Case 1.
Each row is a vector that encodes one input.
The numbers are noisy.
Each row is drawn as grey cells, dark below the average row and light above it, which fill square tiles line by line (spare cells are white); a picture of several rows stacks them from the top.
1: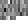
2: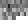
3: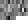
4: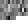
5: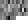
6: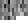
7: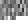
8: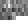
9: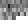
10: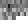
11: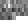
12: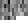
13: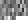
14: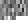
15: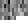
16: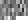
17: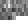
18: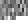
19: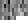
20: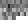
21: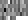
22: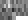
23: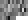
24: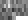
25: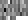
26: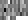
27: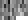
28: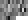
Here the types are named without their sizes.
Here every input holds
a point on a circle.
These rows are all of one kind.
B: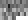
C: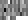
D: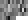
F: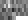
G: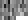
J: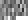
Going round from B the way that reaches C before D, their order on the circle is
B, J, C, F, D, G.
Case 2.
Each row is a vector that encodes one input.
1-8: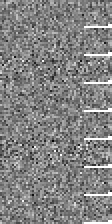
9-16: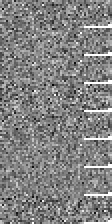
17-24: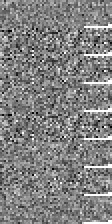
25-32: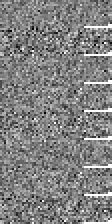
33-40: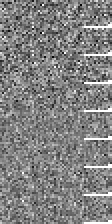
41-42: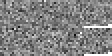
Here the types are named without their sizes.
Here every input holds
a point on a line.
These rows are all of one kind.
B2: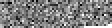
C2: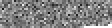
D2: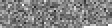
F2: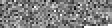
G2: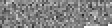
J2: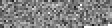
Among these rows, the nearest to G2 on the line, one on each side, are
D2 and J2.
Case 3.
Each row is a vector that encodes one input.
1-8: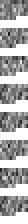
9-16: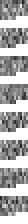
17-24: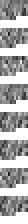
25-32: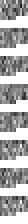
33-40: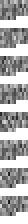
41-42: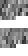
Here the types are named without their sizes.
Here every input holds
a point on a circle.
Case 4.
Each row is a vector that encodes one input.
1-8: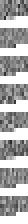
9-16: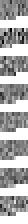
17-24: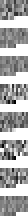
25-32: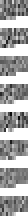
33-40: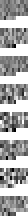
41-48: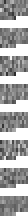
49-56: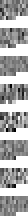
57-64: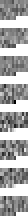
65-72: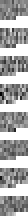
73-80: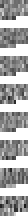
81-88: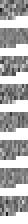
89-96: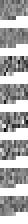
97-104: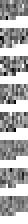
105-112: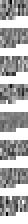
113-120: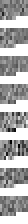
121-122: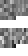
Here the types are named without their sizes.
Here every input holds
a point on a line.
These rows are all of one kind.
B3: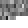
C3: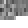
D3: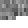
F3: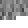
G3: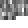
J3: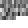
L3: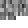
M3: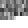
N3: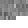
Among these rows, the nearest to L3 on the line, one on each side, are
D3 and N3.
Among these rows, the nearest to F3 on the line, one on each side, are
B3 and M3.
